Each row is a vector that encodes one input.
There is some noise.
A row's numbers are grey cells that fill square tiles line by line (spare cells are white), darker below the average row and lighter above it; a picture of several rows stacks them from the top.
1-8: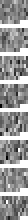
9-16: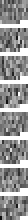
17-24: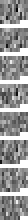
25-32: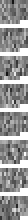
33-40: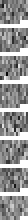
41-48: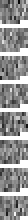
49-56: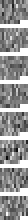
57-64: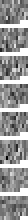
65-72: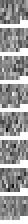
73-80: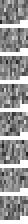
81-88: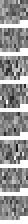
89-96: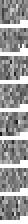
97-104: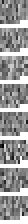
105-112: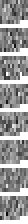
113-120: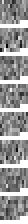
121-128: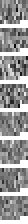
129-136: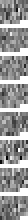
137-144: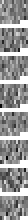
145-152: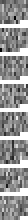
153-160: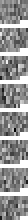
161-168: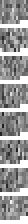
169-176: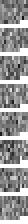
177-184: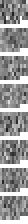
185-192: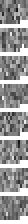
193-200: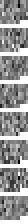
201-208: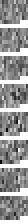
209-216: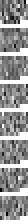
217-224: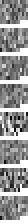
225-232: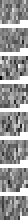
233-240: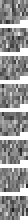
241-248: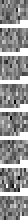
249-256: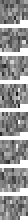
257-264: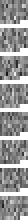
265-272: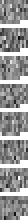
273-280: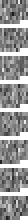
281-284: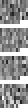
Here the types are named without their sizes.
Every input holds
a point on a circle and a true/false value, together with a list of points on a line.
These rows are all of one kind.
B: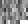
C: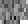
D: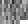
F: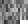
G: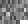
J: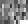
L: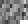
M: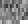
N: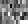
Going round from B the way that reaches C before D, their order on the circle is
B, C, F, M, N, G, D, L, J.
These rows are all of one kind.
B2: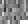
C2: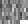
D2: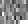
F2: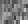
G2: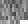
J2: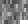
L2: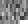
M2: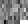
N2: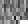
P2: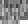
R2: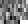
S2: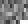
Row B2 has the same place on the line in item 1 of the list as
D2, F2, J2 and S2.
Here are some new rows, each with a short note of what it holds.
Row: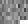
a point on a circle and a true/false value, together with a list of three items
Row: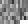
a point on a circle and a true/false value, together with a list of three items
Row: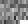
a point on a circle and a true/false value, together with a list of one item
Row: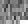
a point on a circle and a true/false value, together with a list of one item
